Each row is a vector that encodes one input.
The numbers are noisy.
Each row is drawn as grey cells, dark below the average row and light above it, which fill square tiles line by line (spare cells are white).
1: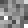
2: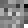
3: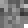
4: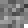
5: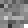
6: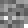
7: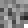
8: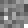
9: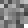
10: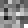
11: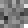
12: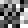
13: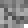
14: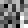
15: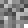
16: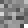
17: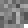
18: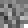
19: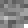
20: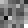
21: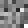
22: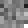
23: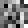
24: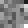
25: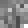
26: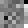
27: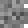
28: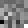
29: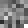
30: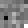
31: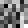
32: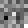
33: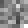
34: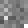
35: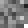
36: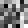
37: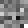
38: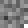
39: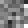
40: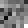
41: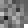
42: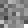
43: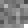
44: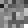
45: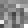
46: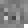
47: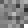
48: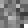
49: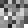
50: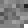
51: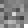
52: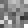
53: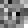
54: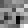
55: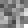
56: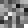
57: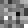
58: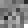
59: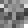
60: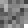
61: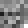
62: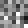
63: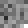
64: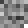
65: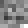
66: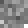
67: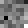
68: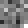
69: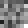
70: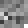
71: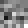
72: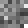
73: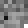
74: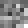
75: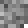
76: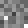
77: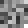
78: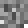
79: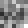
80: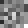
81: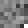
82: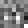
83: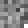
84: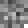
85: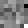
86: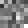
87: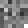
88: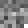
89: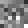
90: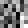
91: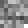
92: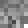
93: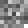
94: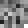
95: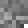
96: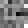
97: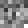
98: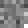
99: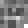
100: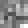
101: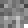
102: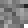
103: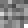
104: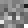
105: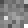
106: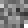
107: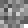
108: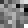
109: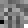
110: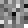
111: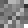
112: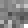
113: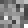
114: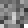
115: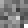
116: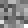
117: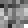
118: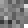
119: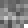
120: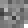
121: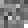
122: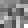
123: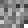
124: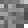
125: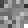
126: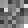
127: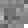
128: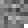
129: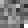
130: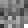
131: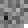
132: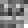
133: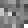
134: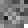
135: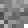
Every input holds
either a fixed value, or one of 5 labels, one of 9 labels and four true/false values.
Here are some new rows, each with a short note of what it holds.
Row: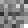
one of 5 labels, one of 9 labels and four true/false values
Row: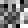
a fixed value
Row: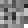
one of 5 labels, one of 9 labels and four true/false values
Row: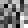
a fixed value
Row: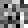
a fixed value
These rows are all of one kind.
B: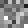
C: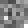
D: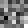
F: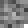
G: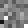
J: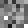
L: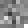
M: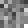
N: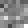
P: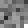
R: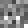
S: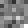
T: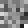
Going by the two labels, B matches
C, J, L and S.
